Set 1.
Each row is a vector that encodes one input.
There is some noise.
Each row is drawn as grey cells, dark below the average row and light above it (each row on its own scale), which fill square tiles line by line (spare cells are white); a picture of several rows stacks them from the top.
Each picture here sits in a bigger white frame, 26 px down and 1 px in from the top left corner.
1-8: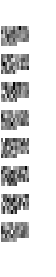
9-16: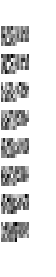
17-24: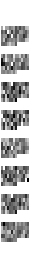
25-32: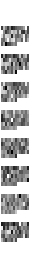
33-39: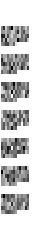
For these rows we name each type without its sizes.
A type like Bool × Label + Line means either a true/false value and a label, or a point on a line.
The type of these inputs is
Tree.
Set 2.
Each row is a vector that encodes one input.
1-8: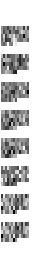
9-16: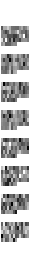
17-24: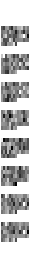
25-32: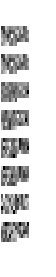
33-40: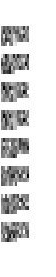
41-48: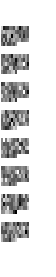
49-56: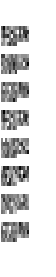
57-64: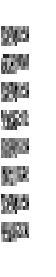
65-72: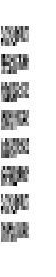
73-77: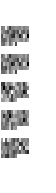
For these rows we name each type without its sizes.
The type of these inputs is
Tree + Unit.
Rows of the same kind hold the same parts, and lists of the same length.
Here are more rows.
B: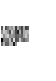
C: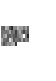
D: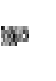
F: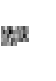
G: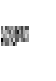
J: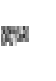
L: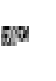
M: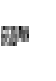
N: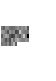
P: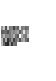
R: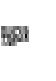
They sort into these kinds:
B, G
C, D, F, J, L, M, N, P, R

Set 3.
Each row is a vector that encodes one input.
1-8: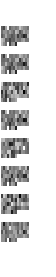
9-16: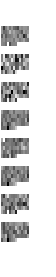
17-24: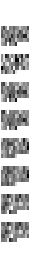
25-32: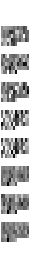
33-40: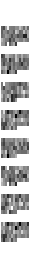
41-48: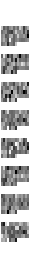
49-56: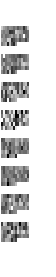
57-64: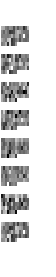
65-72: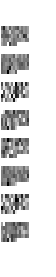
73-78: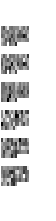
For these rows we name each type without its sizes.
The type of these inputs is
Circle + Unit.
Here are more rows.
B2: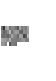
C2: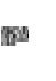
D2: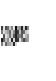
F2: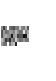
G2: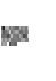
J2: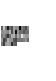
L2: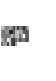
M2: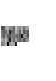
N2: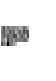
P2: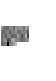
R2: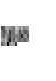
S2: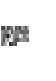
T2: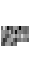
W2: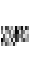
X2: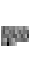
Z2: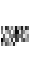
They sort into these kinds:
B2, C2, F2, G2, J2, L2, M2, N2, P2, R2, S2, T2, X2
D2, W2, Z2

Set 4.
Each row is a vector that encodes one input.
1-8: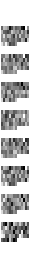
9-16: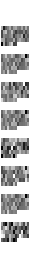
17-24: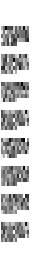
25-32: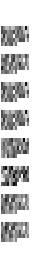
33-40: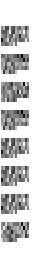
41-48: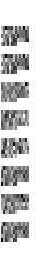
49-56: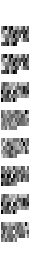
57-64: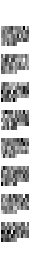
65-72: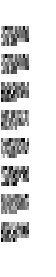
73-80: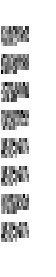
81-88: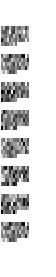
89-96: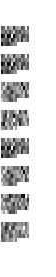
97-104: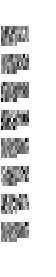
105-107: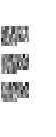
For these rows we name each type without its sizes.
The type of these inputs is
Line.
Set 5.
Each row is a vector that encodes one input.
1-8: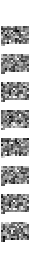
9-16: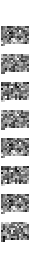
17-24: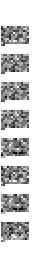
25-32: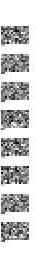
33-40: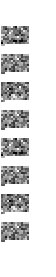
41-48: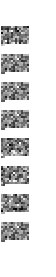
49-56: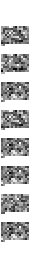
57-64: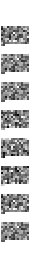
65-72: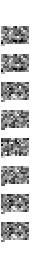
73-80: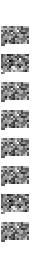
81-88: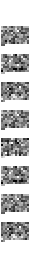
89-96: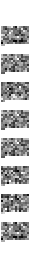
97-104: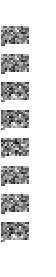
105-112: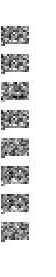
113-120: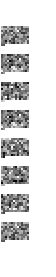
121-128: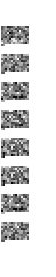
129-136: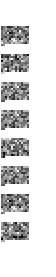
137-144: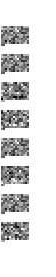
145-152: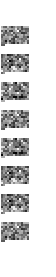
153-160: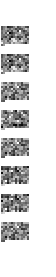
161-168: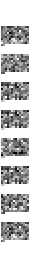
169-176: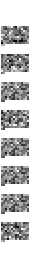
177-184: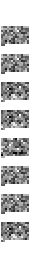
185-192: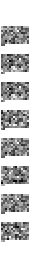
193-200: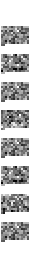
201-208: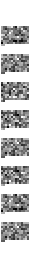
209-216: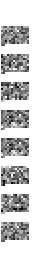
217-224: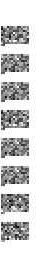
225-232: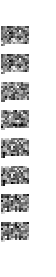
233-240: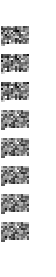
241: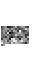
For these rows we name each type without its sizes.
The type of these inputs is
Bool × Bool × Bool.
